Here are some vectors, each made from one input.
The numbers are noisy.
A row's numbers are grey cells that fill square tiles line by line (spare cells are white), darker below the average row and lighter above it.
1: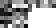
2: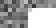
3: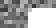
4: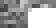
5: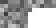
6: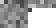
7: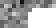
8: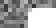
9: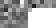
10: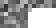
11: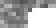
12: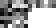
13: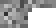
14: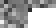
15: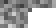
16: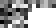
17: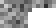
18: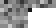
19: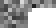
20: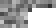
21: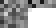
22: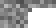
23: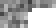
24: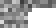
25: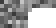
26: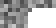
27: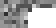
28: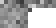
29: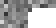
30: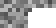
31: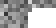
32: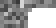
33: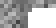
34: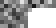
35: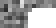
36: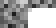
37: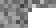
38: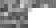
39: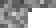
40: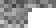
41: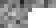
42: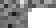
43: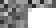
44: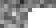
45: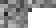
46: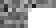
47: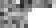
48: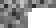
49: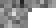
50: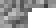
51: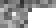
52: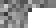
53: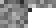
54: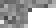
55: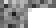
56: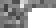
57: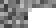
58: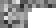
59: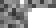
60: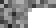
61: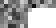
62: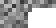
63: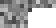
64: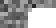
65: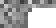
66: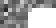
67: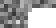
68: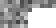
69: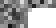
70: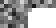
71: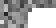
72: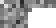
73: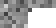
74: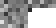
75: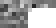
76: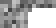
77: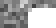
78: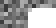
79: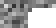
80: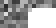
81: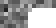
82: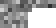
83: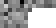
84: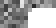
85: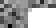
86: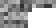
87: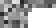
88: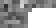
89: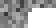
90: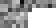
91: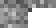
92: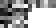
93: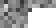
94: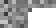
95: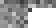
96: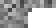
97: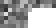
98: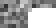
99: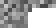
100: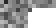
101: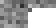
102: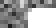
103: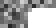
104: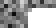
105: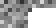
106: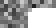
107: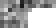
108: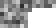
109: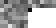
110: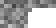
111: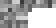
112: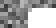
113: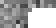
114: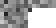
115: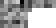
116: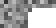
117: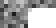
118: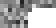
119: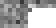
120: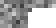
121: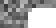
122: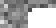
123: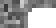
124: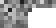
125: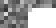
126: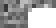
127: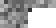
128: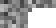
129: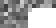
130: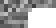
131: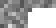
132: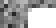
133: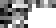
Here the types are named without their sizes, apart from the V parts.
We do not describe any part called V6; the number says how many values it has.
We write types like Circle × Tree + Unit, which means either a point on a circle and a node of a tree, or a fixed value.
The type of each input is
List(Bool × V6).
